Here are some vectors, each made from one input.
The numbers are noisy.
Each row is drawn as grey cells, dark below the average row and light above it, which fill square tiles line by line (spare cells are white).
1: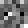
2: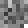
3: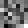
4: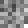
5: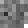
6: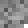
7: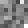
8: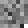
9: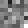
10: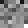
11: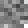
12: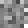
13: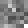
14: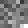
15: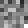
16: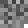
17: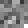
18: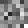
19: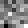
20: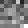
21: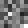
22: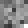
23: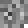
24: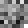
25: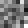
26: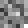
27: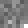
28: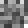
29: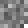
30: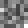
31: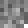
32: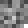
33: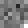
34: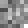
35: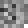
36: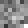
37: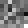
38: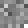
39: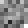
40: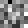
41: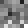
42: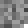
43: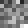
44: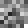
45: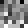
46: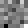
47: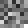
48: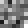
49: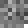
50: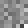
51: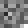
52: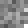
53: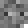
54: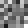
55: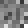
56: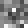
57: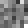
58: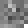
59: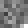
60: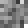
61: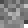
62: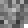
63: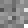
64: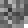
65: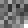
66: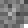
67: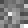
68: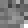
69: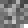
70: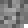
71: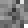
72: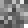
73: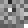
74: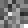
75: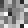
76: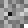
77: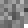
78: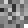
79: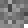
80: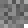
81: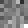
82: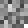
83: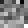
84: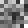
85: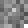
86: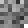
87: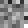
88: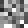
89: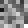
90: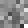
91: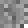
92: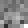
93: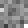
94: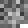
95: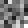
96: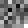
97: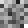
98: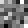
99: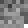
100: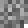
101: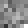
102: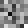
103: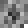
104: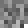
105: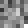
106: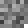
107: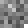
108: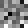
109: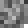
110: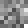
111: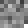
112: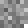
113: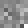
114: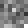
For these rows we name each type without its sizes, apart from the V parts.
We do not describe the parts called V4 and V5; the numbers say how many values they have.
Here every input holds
either a point on a circle and a true/false value, or a value of V4 and a value of V5.
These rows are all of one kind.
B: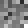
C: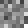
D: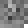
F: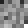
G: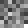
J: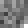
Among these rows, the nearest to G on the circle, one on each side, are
F and J.
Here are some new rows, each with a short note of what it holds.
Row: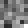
a value of V4 and a value of V5
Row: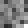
a value of V4 and a value of V5
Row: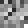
a value of V4 and a value of V5
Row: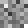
a value of V4 and a value of V5
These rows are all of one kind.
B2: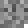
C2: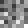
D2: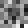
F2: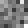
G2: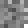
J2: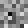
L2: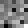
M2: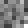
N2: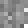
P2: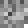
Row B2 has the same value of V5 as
C2 and L2.
